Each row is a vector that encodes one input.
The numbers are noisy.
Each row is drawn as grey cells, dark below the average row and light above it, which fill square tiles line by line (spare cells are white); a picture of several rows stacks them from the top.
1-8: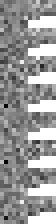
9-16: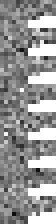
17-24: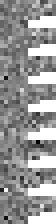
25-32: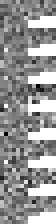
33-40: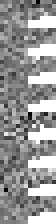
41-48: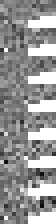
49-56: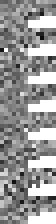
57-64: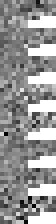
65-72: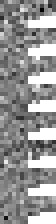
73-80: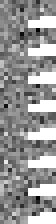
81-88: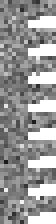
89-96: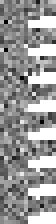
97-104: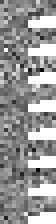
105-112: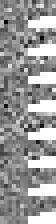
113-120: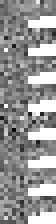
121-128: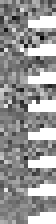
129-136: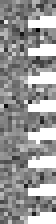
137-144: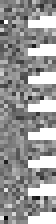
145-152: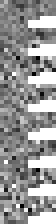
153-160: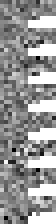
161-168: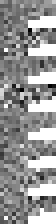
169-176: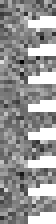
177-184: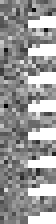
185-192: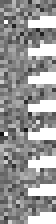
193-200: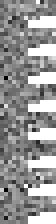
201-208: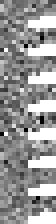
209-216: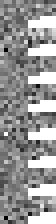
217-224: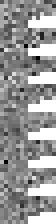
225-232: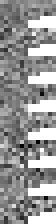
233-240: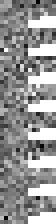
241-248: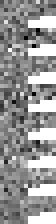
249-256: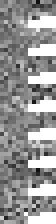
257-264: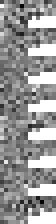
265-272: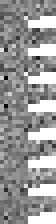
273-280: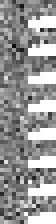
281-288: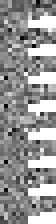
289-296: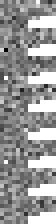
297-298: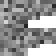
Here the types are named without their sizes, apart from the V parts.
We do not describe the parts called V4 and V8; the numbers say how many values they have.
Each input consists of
a point on a line, together with either a point on a circle, a true/false value and a value of V8, or a list of values of V4.
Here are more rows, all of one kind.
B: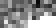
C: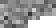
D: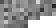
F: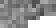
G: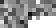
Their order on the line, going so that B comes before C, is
B, F, C, D, G.
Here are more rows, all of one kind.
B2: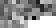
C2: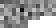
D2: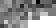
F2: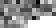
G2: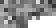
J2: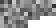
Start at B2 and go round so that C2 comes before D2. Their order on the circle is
B2, J2, G2, C2, D2, F2.
